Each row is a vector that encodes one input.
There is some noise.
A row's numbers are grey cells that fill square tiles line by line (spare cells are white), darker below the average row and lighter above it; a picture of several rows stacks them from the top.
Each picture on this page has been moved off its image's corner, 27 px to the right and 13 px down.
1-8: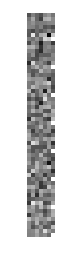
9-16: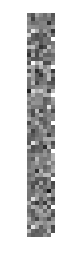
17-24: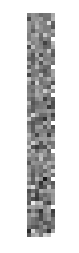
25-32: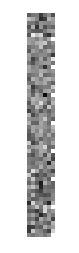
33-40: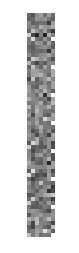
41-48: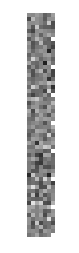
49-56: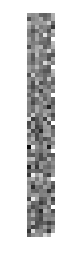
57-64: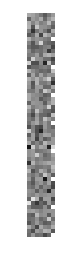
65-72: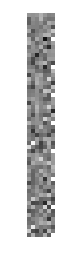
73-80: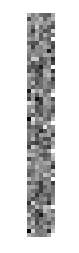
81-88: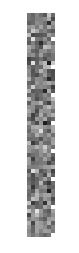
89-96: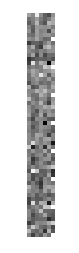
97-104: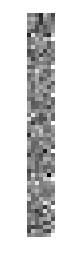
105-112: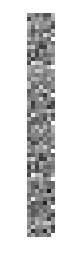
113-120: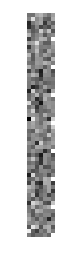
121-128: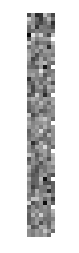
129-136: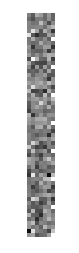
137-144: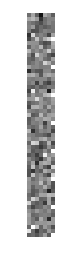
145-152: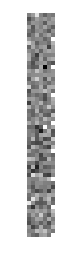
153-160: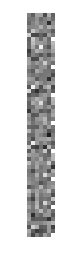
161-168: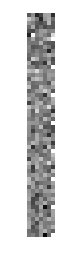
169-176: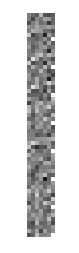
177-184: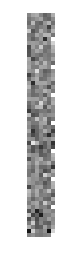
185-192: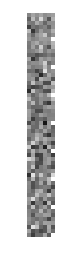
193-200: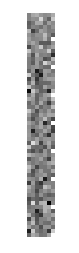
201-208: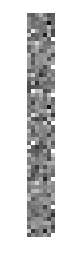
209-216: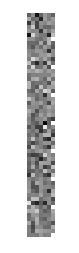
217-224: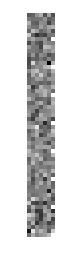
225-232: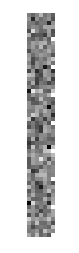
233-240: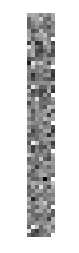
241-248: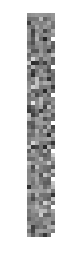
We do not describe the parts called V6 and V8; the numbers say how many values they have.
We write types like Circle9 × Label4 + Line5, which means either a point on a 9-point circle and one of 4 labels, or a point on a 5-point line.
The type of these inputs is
Bool × V8 + Circle11 + V6.
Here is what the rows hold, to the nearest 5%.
About 30% of them hold a point on an 11-point circle. About 45% of them hold a true/false value and a value of V8. The rest hold a value of V6.
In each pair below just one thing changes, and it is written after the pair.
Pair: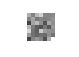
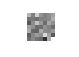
the true/false value
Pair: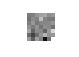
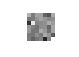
the value of V8
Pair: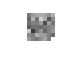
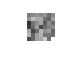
the true/false value
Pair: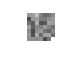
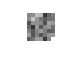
the true/false value
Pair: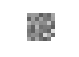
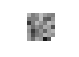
the value of V8
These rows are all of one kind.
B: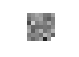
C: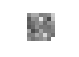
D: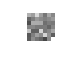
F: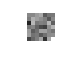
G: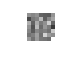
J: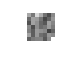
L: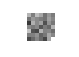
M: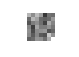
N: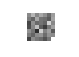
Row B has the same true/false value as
C, D and G.
